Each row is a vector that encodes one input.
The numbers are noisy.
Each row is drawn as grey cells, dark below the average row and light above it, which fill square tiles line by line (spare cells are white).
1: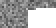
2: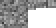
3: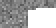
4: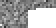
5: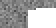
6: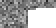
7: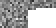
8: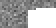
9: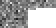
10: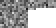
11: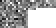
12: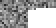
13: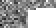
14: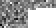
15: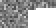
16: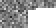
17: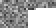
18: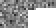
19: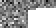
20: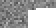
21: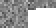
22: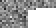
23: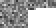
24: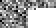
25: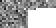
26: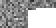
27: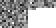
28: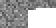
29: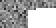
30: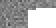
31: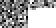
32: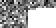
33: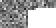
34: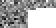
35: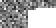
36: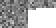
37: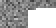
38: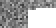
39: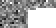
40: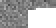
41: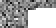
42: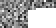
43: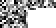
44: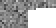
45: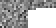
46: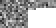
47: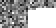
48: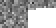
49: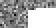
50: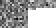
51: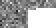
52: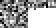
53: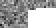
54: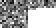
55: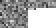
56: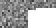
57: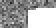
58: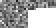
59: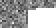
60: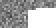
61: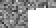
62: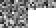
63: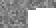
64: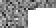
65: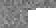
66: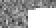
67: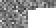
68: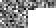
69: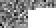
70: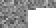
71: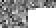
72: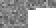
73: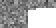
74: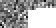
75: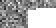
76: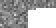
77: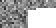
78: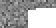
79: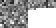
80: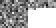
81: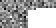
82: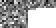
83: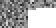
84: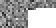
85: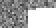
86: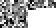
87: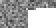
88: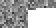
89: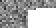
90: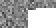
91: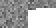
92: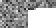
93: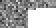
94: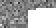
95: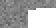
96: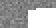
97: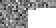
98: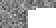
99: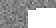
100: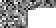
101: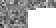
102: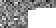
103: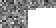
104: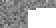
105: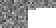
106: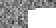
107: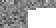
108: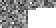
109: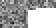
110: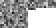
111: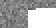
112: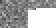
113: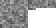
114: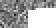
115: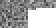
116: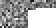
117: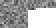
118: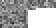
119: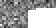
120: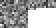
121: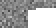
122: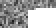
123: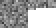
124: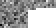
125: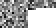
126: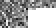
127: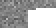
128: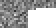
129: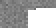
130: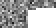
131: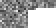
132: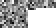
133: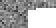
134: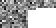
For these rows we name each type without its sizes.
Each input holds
either a point on a circle, or a fixed value.
